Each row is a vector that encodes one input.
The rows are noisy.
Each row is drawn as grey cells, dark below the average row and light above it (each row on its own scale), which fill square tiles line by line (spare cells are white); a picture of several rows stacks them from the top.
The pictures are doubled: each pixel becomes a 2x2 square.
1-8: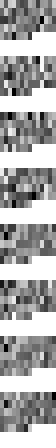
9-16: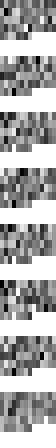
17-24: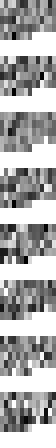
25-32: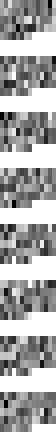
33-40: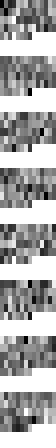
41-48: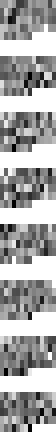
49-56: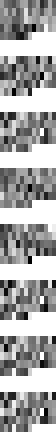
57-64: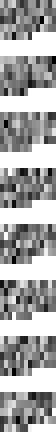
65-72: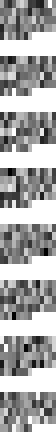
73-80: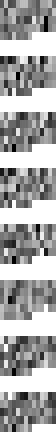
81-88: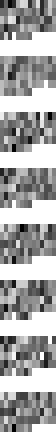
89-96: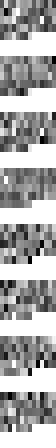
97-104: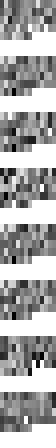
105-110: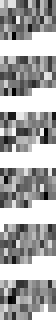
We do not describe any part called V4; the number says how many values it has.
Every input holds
a list of up to two items, each a true/false value and a value of V4.
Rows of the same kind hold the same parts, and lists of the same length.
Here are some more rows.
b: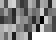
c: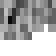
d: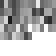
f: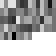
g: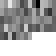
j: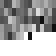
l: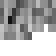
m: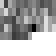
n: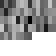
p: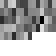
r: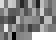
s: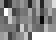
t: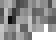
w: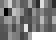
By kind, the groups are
b, j, n, p, s
c, d, l, t
f, g, m, r, w

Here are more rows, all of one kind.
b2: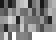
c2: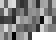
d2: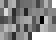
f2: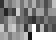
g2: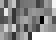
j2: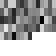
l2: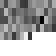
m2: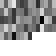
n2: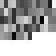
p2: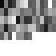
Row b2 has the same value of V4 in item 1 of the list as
f2 and n2.
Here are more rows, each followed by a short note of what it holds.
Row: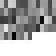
a list of one item
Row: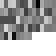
a list of two items
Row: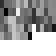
a list of one item
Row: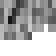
the empty list
